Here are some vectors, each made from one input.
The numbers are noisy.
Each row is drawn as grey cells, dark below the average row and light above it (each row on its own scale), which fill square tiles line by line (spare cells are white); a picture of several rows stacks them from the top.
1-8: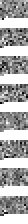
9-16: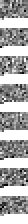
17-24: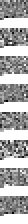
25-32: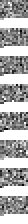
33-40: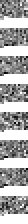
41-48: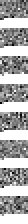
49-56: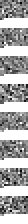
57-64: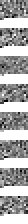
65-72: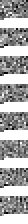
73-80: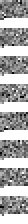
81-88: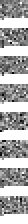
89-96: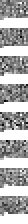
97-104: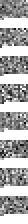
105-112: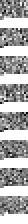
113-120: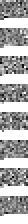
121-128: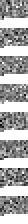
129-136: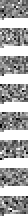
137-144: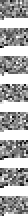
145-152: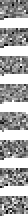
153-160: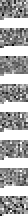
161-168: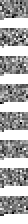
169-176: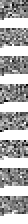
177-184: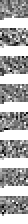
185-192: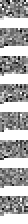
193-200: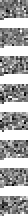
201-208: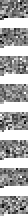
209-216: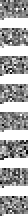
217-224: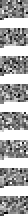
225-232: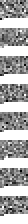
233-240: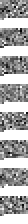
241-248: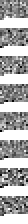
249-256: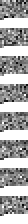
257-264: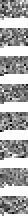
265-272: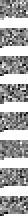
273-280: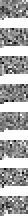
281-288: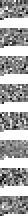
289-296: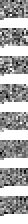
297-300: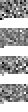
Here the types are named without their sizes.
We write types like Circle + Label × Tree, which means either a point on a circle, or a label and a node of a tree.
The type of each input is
(Bool × Bool × Bool × Bool × Bool + Line) × (Circle + Unit) × Line.
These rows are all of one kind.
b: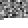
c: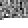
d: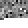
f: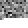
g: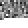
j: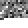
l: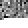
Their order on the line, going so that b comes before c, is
f, d, j, b, g, c, l.
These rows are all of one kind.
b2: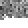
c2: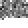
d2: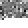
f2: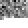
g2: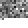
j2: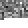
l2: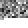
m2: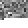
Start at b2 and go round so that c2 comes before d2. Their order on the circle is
b2, m2, f2, c2, j2, g2, l2, d2.
